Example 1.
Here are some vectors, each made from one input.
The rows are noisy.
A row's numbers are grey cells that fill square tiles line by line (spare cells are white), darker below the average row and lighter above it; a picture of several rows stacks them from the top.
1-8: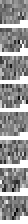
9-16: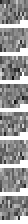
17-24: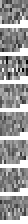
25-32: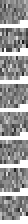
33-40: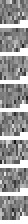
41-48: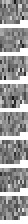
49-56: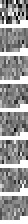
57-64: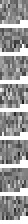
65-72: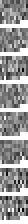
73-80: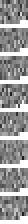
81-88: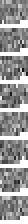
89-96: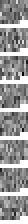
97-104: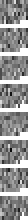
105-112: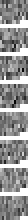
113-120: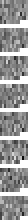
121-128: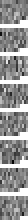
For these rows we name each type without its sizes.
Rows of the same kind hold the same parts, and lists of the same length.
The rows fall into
4 kinds.
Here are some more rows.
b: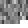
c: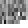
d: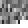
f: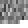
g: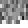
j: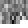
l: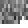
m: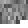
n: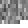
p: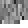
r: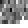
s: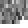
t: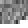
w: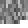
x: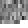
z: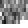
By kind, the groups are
b, d, l, r, z
c, g, m, p, t, x
f, n, w
j, s

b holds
a label and three true/false values.
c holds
a point on a line and three true/false values.
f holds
a point on a line.
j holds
a label.
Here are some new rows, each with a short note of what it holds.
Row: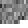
a point on a line and three true/false values
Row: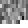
a point on a line and three true/false values
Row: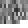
a point on a line
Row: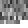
a point on a line
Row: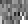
a label
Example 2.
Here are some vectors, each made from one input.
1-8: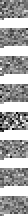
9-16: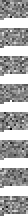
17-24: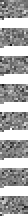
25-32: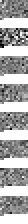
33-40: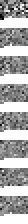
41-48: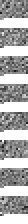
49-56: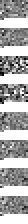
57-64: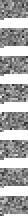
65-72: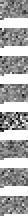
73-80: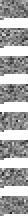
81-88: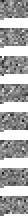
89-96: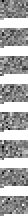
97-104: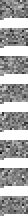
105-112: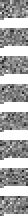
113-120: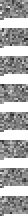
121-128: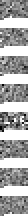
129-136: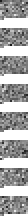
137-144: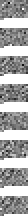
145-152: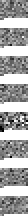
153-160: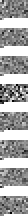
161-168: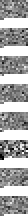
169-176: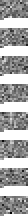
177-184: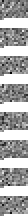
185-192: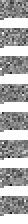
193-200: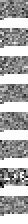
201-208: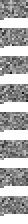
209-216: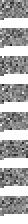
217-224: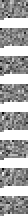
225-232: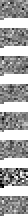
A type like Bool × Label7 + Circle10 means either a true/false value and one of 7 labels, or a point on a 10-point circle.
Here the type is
Bool × Bool × Bool × Bool × (Tree13 + Unit) + Line4.
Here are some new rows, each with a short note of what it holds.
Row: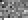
a node of a 13-node tree and four true/false values
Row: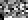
a point on a 4-point line
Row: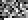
a point on a 4-point line
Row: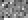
a node of a 13-node tree and four true/false values
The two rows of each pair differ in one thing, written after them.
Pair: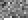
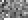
the node of the tree
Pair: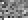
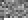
one of the four true/false values
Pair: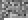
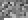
one of the four true/false values
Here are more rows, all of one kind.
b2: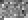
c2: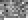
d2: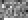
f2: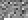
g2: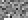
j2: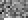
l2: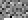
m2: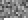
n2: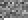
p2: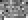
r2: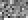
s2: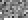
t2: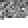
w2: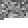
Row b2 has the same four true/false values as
f2, g2 and w2.
